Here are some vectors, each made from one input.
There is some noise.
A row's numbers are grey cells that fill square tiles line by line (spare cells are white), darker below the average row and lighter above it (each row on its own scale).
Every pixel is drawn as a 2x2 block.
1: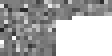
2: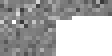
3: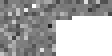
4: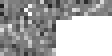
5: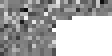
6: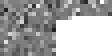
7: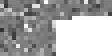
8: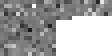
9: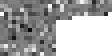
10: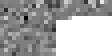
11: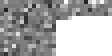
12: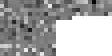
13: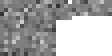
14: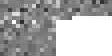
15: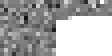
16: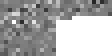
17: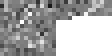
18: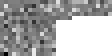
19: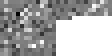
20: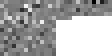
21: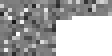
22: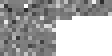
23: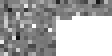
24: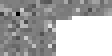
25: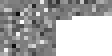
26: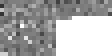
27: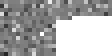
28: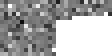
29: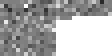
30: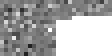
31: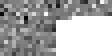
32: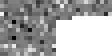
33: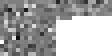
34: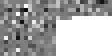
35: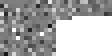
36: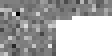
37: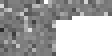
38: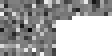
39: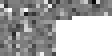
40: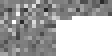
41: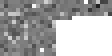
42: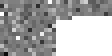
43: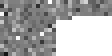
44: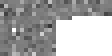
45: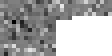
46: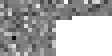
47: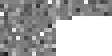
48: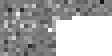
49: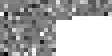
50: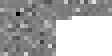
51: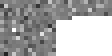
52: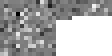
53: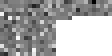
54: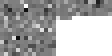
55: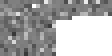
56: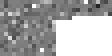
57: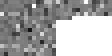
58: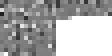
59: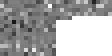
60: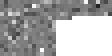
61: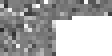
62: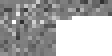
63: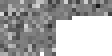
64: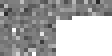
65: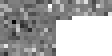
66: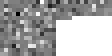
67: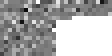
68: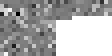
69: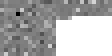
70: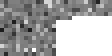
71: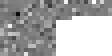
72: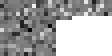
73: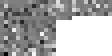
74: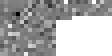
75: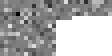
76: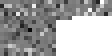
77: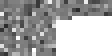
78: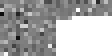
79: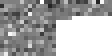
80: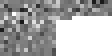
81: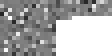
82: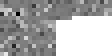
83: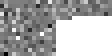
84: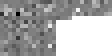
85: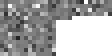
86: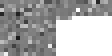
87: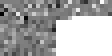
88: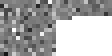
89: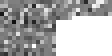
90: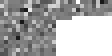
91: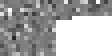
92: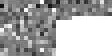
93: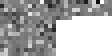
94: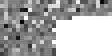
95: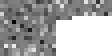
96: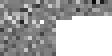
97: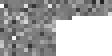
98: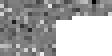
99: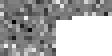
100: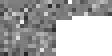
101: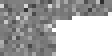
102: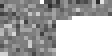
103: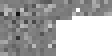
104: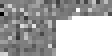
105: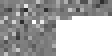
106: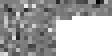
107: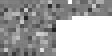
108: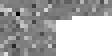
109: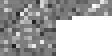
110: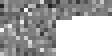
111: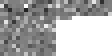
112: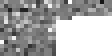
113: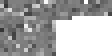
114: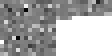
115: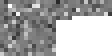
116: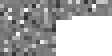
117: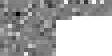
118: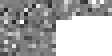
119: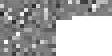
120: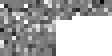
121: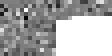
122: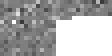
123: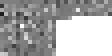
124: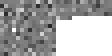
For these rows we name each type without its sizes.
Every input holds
a point on a circle, a point on a line and a node of a tree.
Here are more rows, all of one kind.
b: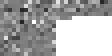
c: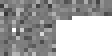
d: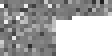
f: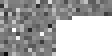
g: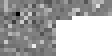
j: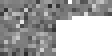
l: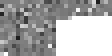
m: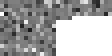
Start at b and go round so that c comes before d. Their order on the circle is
b, l, c, f, j, m, d, g.
